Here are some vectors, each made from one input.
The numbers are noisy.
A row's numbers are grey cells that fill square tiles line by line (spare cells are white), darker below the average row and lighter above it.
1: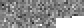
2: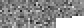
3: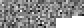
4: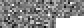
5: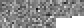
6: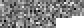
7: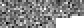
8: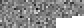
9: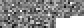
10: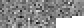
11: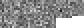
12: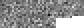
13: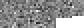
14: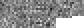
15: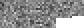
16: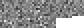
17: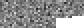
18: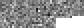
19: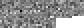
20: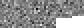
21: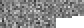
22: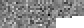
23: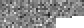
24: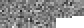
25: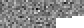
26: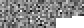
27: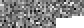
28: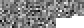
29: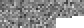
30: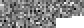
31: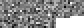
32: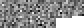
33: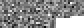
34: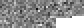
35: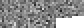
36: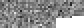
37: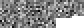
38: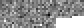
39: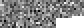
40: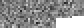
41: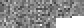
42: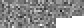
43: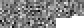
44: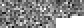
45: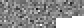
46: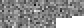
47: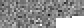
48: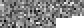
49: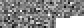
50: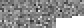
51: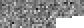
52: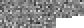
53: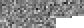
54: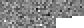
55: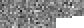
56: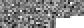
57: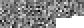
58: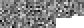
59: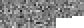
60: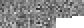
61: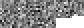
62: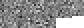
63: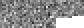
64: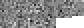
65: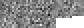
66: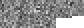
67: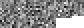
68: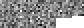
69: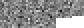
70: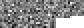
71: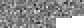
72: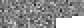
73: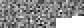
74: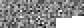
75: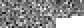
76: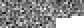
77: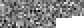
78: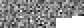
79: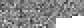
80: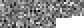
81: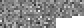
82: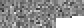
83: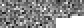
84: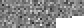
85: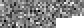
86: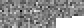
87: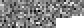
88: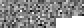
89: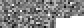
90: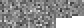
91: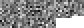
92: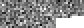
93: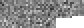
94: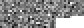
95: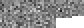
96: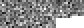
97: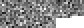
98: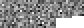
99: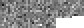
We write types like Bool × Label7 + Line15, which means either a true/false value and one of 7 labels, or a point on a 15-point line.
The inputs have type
Label5 + Line4 × Line5 × Line5 × Line5.
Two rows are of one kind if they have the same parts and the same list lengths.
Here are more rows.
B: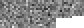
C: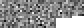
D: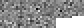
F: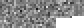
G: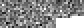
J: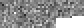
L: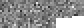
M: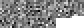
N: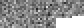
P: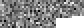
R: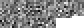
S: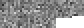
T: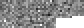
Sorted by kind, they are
B, D, F, J, L, N, S, T
C, G, M, P, R

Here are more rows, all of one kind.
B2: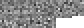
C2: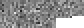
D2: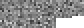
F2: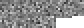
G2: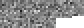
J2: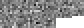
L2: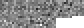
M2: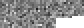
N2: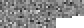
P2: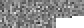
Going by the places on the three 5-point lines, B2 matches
D2 and L2.
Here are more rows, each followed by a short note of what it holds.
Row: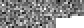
one of 5 labels
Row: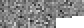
a point on a 4-point line and a point on each of three 5-point lines
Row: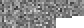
a point on a 4-point line and a point on each of three 5-point lines
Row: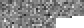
a point on a 4-point line and a point on each of three 5-point lines
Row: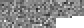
a point on a 4-point line and a point on each of three 5-point lines
